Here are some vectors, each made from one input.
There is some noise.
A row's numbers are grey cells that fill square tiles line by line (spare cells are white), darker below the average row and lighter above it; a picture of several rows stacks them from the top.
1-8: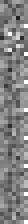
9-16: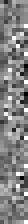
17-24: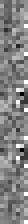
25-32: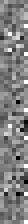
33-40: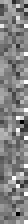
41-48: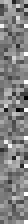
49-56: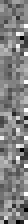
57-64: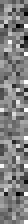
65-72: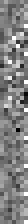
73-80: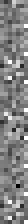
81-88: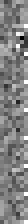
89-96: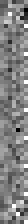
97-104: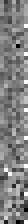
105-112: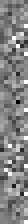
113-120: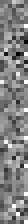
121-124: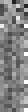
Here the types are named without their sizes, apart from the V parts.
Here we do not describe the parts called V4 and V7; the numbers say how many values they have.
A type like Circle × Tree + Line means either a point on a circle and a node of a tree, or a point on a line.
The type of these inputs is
Bool × (Line + V4) + V7.
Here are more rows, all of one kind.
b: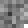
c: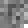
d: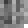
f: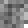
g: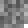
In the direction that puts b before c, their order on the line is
g, d, b, f, c.
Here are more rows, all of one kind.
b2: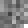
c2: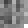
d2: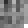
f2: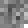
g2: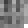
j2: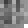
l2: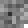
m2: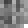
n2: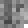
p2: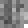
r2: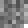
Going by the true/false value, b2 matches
f2, l2 and r2.
